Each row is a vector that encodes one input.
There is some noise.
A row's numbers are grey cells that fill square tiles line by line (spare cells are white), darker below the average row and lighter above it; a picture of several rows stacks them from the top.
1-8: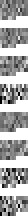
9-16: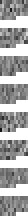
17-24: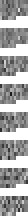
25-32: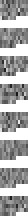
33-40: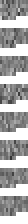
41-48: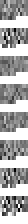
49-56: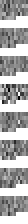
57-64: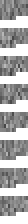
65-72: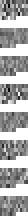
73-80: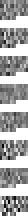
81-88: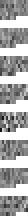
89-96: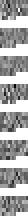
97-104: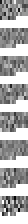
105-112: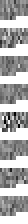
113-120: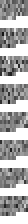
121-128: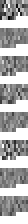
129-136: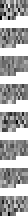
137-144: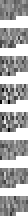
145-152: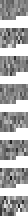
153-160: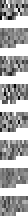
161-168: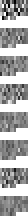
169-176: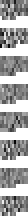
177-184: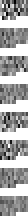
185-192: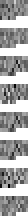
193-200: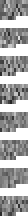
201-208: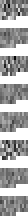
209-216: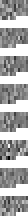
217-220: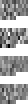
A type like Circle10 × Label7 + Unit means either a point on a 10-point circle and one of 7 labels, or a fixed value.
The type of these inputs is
Bool × Line4 + List2(Line7) + Tree9.
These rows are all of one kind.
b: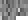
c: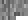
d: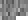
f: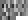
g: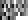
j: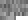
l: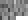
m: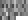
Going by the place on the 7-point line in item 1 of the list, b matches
f and g.
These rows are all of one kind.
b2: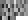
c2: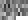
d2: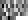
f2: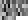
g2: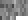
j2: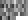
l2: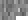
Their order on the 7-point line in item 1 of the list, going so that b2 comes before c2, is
f2, b2, c2, g2, j2, l2, d2.
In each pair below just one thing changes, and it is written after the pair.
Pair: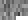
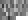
the place on the 7-point line in item 1 of the list
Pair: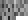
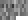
the place on the 7-point line in item 1 of the list
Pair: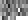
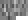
the place on the 7-point line in item 2 of the list
